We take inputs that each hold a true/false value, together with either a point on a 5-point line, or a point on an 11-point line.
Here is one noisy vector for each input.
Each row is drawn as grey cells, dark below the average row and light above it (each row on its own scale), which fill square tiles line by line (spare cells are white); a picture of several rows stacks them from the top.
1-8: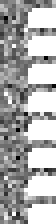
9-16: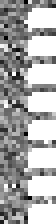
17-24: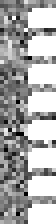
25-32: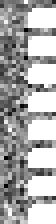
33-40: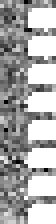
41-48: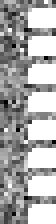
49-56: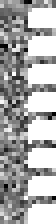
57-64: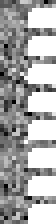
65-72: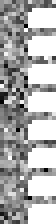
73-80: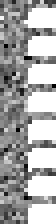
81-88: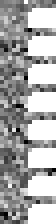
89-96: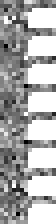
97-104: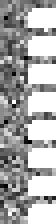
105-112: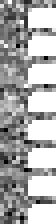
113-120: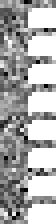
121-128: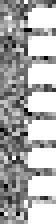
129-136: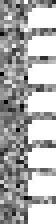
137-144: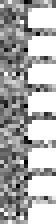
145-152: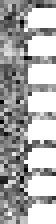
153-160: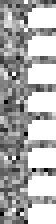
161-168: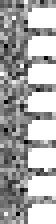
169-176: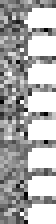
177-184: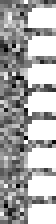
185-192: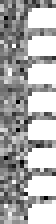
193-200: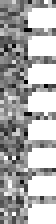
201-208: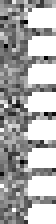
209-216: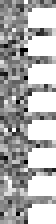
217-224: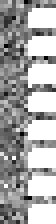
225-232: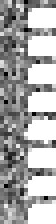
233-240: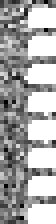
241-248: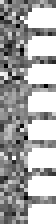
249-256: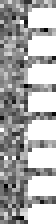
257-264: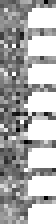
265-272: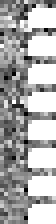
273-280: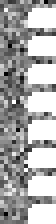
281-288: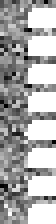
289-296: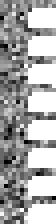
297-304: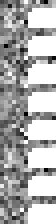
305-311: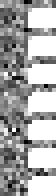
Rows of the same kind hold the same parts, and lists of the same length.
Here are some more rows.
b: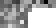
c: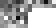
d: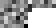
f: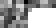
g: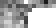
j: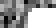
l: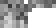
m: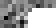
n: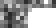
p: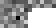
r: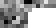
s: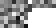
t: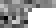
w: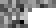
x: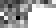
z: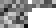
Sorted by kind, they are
b, c, d, g, l, p, s, w, x, z
f, j, m, n, r, t

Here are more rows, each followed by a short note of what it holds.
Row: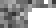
a point on a 5-point line and a true/false value
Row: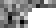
a point on a 5-point line and a true/false value
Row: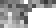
a point on an 11-point line and a true/false value
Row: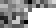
a point on a 5-point line and a true/false value
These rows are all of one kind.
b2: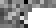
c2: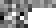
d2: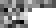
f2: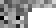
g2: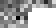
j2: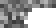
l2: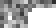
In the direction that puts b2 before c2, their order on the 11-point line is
d2, b2, c2, j2, f2, g2, l2.
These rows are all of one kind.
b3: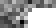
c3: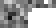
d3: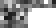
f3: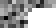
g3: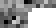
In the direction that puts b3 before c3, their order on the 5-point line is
f3, b3, g3, c3, d3.
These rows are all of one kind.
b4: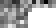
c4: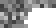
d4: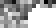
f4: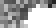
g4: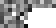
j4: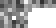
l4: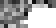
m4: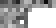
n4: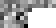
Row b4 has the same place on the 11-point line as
j4, l4 and m4.
